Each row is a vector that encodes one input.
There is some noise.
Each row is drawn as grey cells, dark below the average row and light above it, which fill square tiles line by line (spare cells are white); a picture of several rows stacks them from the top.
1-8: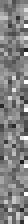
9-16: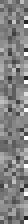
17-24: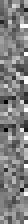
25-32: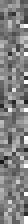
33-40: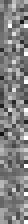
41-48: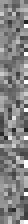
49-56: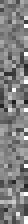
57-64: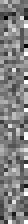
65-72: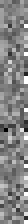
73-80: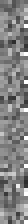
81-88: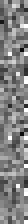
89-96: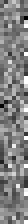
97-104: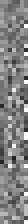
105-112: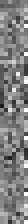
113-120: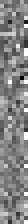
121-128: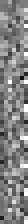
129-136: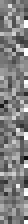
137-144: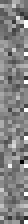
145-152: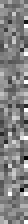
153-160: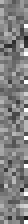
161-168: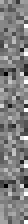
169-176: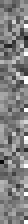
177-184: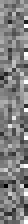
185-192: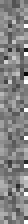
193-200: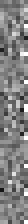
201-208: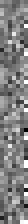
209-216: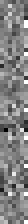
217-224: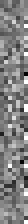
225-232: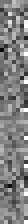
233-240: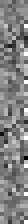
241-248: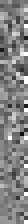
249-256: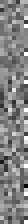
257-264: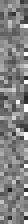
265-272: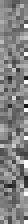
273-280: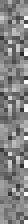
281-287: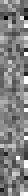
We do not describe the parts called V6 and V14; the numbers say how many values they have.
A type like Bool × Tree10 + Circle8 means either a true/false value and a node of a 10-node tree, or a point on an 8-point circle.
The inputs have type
Bool × (Tree10 + V6) + V14.
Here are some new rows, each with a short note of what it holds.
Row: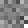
a true/false value and a value of V6
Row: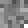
a true/false value and a value of V6
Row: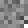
a true/false value and a value of V6
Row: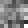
a node of a 10-node tree and a true/false value
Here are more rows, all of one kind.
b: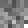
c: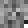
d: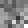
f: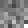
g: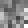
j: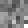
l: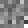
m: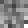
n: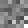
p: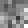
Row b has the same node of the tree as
f, j and n.
